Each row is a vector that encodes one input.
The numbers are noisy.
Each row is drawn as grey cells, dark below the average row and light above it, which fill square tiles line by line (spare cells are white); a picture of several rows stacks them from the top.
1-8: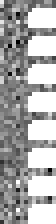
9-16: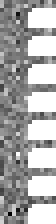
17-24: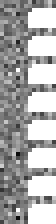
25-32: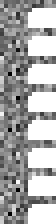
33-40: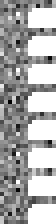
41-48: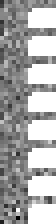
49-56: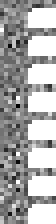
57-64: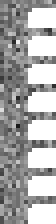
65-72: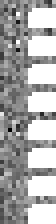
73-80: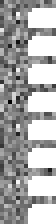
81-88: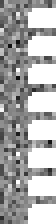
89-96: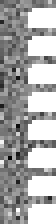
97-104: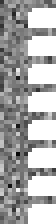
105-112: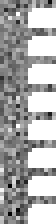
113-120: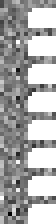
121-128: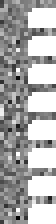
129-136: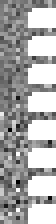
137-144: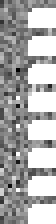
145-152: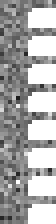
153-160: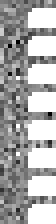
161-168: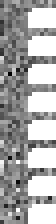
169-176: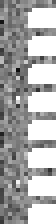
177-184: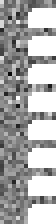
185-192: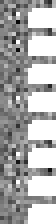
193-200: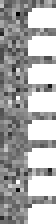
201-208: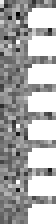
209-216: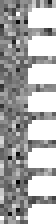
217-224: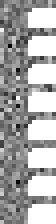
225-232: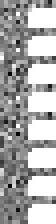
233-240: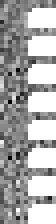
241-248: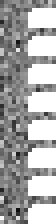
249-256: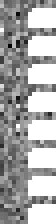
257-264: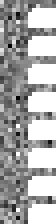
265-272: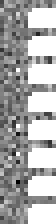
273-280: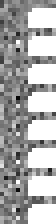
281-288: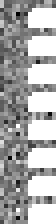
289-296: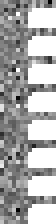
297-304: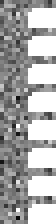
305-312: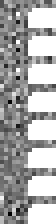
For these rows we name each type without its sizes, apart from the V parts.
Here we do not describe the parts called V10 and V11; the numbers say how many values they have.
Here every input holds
a point on a line, a true/false value, a value of V10 and a value of V11.
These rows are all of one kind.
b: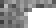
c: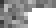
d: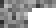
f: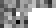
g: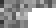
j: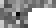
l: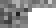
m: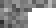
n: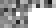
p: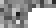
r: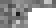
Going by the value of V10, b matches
f, g and j.
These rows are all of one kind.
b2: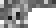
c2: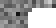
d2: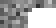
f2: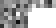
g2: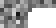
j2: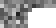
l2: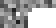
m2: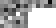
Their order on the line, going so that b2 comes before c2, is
b2, g2, j2, c2, d2, l2, f2, m2.
